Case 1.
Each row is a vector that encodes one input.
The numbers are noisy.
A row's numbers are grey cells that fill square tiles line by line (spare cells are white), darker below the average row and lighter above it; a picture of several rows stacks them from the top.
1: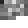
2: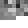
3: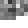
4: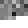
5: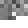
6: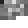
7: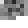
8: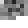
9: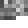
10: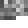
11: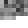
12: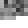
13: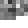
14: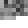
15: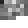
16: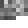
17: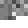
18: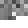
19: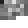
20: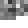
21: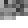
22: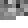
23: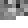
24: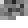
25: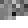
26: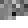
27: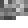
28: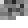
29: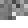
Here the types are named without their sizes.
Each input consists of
three true/false values.
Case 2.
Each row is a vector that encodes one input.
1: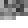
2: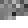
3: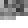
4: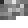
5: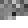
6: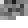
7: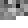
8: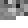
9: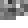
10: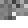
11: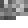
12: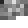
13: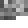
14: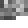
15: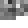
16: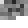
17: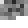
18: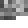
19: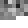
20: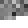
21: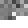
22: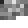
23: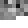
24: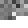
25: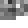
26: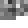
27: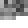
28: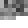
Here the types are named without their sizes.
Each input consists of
three true/false values.
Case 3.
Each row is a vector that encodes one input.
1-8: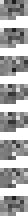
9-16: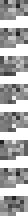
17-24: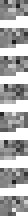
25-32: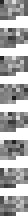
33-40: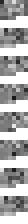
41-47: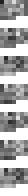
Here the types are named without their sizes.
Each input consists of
three true/false values.
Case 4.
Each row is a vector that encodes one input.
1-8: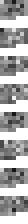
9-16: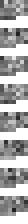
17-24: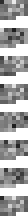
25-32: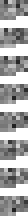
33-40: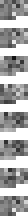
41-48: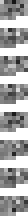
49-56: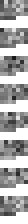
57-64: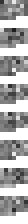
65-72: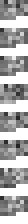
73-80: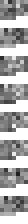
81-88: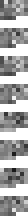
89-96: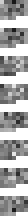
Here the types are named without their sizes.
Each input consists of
three true/false values.
